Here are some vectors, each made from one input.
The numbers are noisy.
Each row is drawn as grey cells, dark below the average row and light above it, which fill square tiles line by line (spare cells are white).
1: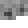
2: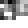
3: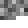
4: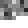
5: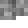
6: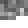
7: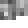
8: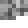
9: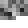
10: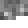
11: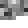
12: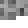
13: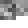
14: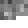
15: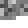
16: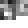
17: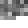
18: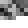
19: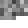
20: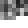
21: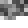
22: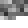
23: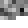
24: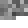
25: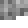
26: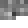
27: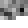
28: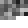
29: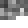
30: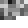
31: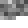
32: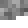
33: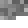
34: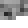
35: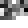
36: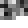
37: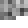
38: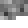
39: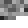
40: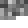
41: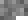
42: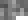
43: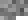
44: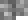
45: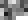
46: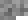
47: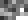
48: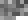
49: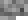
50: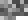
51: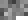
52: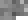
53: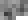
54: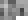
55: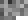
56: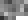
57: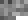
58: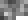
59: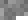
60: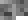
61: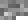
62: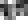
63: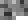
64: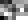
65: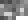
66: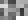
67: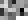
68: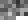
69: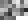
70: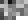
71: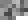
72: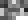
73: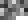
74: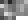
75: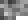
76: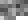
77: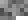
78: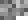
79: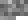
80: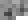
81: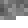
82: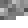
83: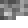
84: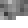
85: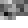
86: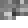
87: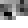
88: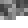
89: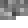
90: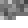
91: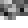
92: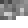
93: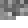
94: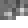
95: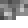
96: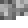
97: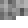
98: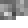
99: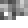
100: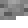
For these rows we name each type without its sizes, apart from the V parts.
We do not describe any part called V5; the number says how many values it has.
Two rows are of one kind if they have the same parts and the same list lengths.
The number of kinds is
4.
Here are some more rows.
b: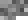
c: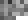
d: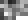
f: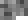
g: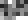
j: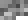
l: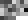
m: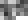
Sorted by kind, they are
b
c, d, f, l
g
j, m

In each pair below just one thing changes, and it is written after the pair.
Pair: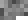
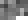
the true/false value
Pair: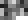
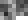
the value of V5
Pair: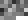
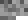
the value of V5
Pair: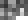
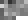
the value of V5
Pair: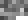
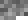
the value of V5
